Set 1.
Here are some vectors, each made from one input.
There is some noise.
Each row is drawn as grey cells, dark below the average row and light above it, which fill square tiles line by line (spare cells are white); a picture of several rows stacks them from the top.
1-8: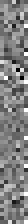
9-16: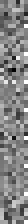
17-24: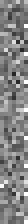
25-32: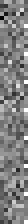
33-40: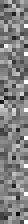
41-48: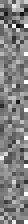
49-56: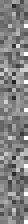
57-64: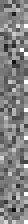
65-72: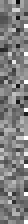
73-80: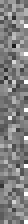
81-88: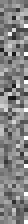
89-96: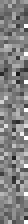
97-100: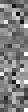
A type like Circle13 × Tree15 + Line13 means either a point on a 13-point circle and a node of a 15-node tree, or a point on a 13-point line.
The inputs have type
Label7 + Line5 + Line6.
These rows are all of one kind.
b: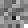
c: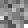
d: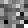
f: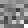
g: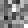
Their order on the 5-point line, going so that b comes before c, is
b, g, f, c, d.
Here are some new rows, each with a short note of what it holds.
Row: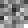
a point on a 6-point line
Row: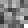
a point on a 6-point line
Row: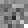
a point on a 5-point line
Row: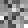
a point on a 5-point line
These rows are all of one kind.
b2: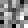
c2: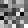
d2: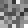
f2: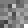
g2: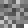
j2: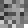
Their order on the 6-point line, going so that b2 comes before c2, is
b2, f2, g2, j2, c2, d2.
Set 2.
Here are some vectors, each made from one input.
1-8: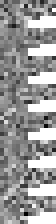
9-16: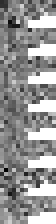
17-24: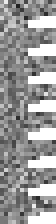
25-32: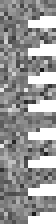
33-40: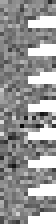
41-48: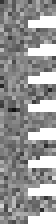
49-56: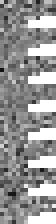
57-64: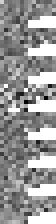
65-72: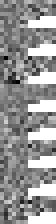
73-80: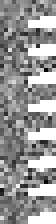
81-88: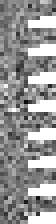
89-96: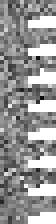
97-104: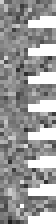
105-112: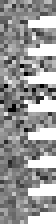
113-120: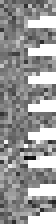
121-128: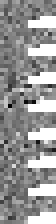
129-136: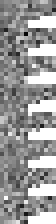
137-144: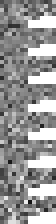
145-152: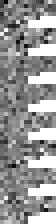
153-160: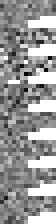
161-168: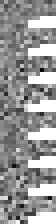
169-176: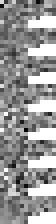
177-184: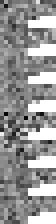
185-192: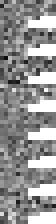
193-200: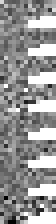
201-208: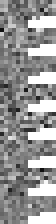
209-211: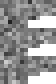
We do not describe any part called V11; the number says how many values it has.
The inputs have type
Bool × Bool × Bool × Bool + Line5 + V11.
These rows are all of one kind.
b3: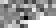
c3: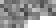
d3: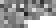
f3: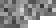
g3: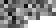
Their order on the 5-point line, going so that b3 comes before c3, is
f3, g3, b3, c3, d3.
